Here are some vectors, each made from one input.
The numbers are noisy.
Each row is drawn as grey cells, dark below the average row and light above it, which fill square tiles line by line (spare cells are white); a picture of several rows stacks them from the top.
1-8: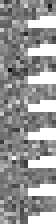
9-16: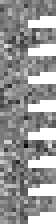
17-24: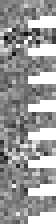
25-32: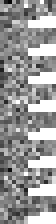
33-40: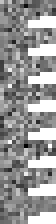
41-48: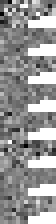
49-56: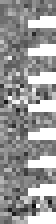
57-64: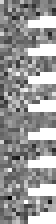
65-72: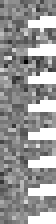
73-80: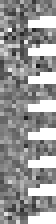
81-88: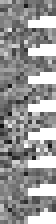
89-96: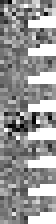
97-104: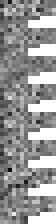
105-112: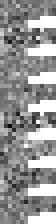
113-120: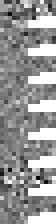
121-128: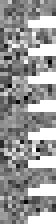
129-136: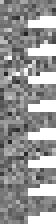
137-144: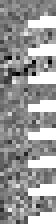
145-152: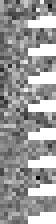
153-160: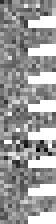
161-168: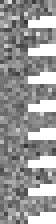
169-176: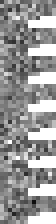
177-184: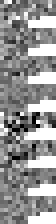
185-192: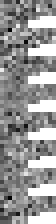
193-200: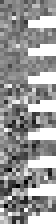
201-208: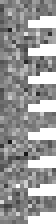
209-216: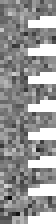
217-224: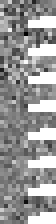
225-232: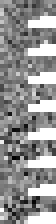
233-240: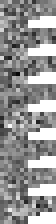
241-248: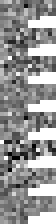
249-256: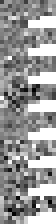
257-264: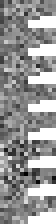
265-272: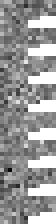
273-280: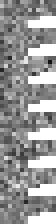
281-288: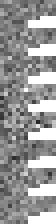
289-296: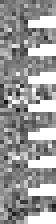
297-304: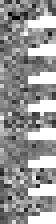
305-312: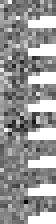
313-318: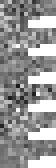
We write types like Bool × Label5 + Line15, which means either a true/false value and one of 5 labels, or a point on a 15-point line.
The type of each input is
(Bool × Circle6 + Unit) × Label11 + Line7 + Line13.
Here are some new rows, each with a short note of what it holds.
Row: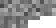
a point on a 6-point circle, one of 11 labels and a true/false value
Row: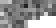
a point on a 6-point circle, one of 11 labels and a true/false value
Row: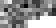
a point on a 6-point circle, one of 11 labels and a true/false value
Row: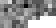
one of 11 labels
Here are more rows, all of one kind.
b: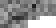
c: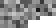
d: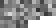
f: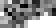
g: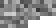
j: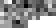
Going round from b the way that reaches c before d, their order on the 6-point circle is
b, f, j, c, g, d.
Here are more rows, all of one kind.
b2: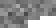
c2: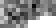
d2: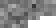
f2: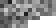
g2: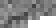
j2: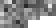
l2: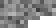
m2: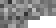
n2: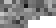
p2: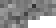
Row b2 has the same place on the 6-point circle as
d2 and j2.
